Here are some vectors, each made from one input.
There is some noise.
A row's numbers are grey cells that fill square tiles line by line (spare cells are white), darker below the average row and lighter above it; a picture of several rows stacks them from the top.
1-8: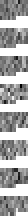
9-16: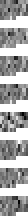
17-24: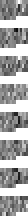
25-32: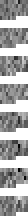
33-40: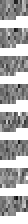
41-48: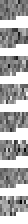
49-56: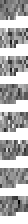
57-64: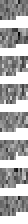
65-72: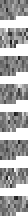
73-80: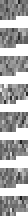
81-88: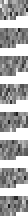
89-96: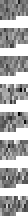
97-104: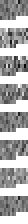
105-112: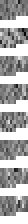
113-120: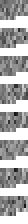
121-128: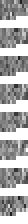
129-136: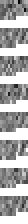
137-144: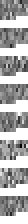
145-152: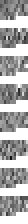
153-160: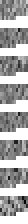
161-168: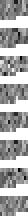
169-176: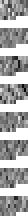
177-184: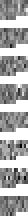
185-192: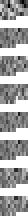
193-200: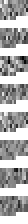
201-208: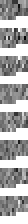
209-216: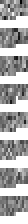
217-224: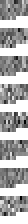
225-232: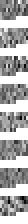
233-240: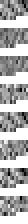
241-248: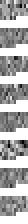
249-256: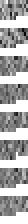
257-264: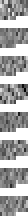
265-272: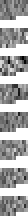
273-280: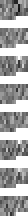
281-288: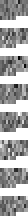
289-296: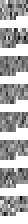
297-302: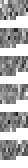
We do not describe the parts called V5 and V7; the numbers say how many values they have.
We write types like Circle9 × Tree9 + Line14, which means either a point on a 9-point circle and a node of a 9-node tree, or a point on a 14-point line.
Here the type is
Line6 × List2(V5) + Line8 + Tree10 + V7.
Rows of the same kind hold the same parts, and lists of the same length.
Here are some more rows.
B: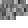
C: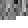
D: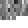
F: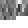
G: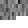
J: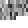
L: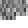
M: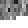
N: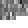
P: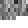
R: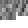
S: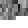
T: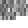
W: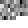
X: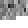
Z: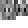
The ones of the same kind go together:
B, G, N
C, D, M, P
F, S, Z
J, W
L, T
R, X

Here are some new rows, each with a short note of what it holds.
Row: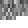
a point on a 6-point line, together with a list of one item
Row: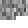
a point on a 6-point line, together with a list of one item
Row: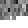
a node of a 10-node tree
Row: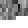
a point on an 8-point line
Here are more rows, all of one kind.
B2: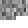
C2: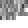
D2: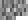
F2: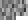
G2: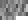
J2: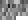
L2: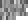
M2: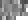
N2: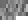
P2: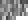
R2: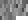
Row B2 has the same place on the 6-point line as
D2 and F2.
